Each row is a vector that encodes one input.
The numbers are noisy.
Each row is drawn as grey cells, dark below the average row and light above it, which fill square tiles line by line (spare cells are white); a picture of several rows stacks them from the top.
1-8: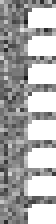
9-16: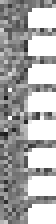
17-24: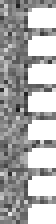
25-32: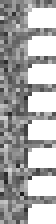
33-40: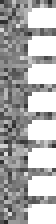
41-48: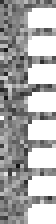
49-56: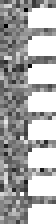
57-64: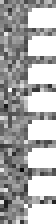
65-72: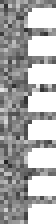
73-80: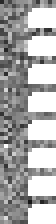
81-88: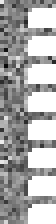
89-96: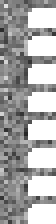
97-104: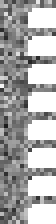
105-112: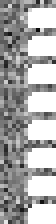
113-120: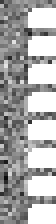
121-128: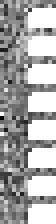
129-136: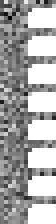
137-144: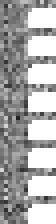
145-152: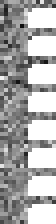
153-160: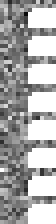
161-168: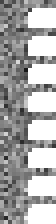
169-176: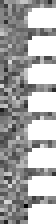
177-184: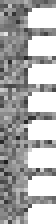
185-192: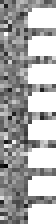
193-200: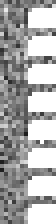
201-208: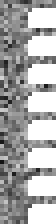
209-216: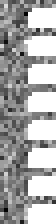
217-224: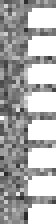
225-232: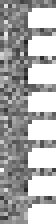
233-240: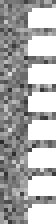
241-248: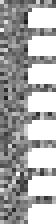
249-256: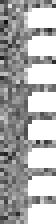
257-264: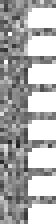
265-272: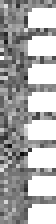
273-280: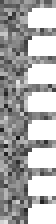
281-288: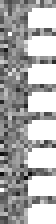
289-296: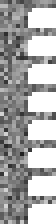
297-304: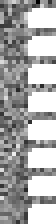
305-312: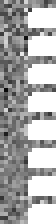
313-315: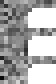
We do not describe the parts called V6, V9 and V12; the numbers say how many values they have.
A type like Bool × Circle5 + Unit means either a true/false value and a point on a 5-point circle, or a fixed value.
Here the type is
Circle11 × (Circle11 + V12) + (Tree7 + V6) × V9.
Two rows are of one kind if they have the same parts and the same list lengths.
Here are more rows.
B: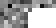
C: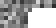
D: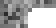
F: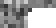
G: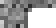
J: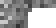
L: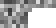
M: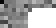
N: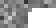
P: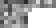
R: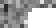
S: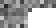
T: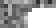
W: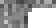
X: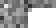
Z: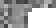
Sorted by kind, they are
B, G, L, P, W, Z
C, J, N, X
D, F, T
M, R, S

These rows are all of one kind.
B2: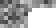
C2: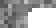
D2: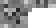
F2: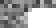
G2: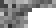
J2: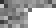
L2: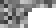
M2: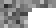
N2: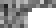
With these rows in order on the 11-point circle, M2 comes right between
F2 and J2.
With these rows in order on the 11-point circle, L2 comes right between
C2 and G2.
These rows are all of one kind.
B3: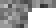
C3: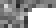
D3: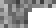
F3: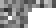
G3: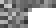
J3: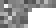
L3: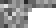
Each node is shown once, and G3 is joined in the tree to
J3.
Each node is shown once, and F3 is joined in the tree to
B3 and D3.
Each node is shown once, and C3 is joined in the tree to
B3 and L3.
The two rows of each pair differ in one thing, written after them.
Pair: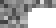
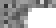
the place on the 11-point circle
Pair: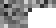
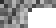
the place on the 11-point circle
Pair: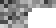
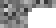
the place on the 11-point circle
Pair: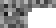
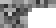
the value of V12
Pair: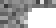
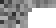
the value of V12
